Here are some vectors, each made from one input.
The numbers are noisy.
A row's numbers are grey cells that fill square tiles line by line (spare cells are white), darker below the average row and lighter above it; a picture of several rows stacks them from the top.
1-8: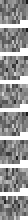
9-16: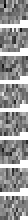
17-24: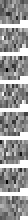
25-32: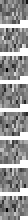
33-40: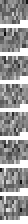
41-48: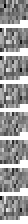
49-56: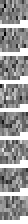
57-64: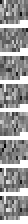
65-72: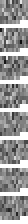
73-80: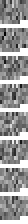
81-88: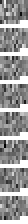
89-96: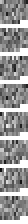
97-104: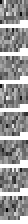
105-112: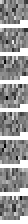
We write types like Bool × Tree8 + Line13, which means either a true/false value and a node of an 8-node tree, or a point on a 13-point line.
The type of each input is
Bool × (Line3 × Line4 + Unit) + Line11.
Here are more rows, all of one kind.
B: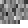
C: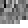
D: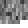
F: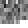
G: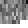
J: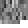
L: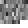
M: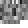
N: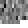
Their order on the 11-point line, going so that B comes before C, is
M, B, L, G, D, J, N, C, F.
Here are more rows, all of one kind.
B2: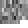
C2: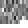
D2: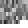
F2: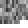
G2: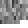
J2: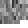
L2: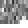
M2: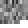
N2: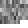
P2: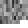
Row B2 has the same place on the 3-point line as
G2, J2, N2 and P2.
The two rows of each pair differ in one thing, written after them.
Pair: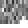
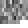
the place on the 3-point line
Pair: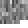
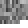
the true/false value
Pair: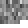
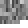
the place on the 4-point line
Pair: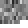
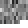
the true/false value
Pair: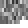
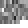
the true/false value
